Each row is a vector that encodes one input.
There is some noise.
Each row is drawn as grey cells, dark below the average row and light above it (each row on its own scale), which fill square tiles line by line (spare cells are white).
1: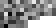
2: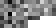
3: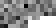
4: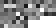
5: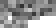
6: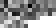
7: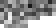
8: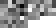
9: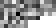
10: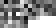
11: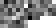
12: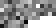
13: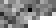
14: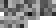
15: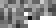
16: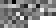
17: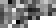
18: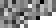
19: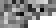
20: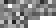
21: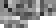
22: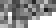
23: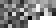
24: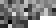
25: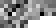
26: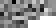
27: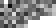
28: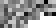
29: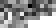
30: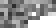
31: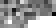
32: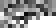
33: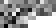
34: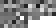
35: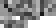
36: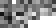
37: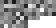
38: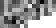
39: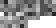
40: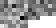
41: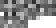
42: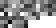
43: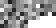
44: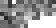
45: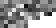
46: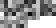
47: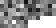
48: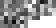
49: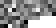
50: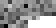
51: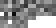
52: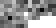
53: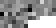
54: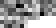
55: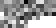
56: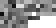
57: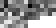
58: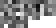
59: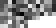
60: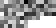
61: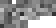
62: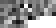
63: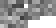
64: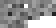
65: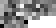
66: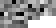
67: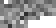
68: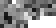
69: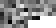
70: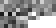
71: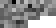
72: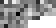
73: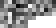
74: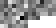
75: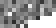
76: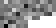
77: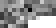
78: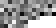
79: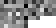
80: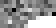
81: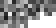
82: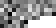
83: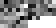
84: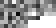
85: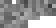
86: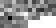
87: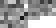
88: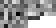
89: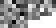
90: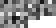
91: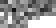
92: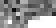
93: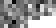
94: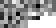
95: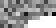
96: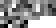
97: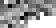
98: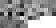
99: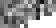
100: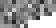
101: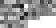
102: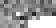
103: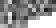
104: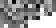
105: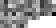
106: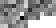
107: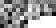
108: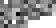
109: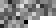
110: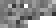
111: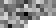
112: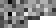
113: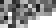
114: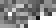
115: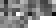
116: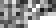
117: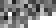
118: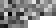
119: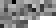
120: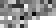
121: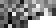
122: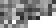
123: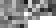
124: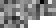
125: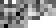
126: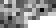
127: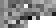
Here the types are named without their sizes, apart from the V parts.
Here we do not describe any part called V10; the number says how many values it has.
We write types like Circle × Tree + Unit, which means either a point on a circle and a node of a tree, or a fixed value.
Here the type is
Line × (Line + V10).
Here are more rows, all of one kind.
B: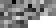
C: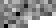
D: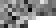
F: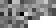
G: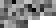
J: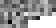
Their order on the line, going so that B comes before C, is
F, B, J, C, D, G.
